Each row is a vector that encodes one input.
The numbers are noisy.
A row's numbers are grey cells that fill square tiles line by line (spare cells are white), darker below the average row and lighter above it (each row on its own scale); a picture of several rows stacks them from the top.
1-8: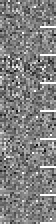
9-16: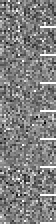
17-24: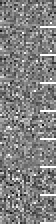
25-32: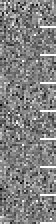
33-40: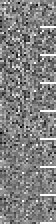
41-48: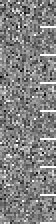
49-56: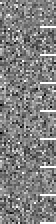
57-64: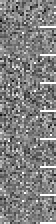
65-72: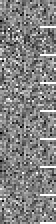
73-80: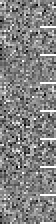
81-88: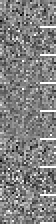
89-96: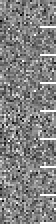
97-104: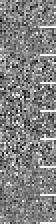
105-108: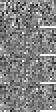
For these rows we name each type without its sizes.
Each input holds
either a point on a line and a true/false value, or a node of a tree.
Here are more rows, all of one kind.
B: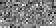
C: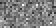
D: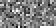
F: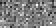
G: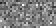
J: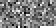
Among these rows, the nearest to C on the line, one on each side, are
B and G.
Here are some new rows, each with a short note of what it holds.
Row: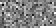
a node of a tree
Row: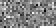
a node of a tree
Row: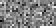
a node of a tree
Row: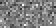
a point on a line and a true/false value
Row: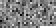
a node of a tree
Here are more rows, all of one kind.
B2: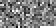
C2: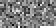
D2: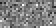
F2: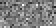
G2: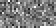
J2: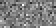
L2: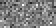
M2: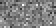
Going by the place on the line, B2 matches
C2 and J2.
